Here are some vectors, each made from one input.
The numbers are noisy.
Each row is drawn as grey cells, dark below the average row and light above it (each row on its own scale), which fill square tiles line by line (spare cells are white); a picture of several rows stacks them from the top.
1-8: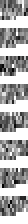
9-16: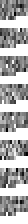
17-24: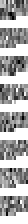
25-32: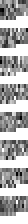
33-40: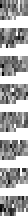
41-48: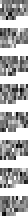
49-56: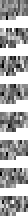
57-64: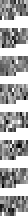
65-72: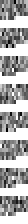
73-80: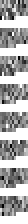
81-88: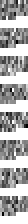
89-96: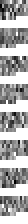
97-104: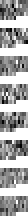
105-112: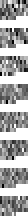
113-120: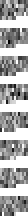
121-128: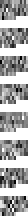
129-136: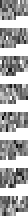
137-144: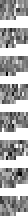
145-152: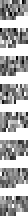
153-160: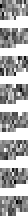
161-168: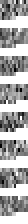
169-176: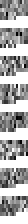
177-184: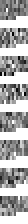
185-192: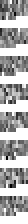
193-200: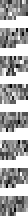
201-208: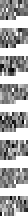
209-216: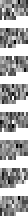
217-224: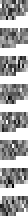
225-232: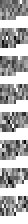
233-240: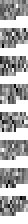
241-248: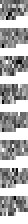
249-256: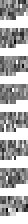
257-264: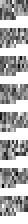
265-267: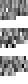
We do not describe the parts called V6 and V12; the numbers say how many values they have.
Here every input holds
a point on a 7-point line, together with either a true/false value and a value of V12, or a value of V6.
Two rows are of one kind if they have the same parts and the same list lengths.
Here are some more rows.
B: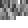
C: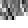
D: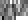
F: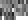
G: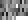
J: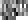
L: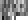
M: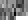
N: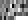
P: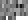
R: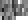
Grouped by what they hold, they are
B, C, D, G, J, L, R
F, M, N, P

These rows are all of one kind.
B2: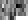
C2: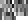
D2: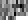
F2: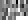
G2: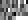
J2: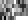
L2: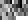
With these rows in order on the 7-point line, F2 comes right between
D2 and G2.
